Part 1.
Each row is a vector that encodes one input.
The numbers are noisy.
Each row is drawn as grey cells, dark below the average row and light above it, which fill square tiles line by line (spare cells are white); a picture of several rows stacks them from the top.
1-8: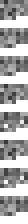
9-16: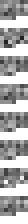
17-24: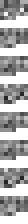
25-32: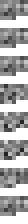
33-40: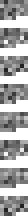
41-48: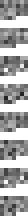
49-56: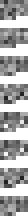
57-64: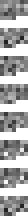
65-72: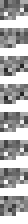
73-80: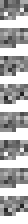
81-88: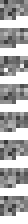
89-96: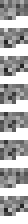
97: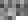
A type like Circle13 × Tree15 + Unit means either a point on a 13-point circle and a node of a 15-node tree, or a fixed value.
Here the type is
Circle5.
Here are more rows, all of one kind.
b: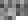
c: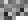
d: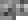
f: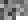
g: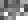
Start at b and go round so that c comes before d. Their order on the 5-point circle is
b, c, d, f, g.
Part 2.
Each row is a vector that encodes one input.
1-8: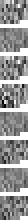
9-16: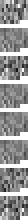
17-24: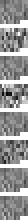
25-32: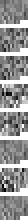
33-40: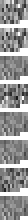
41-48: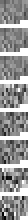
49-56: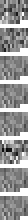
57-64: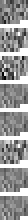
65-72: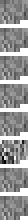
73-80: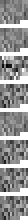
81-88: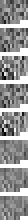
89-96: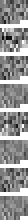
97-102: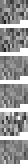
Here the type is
Circle6.
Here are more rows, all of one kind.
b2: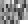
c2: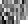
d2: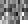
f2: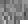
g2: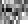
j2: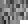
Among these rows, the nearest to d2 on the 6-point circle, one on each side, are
f2 and g2.
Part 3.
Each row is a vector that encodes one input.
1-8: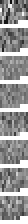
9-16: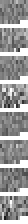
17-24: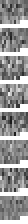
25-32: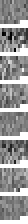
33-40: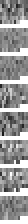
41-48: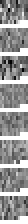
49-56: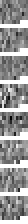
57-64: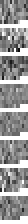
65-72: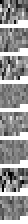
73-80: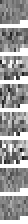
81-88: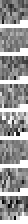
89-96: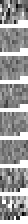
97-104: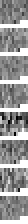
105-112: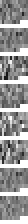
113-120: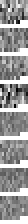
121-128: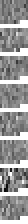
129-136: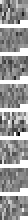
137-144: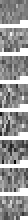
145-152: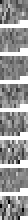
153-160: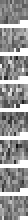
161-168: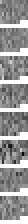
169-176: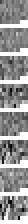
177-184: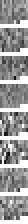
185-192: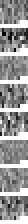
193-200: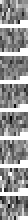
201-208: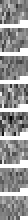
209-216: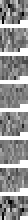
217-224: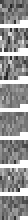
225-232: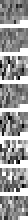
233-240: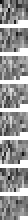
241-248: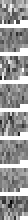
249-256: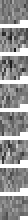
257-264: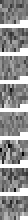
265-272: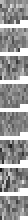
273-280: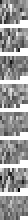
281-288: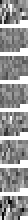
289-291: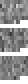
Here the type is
Bool × Bool × Bool.
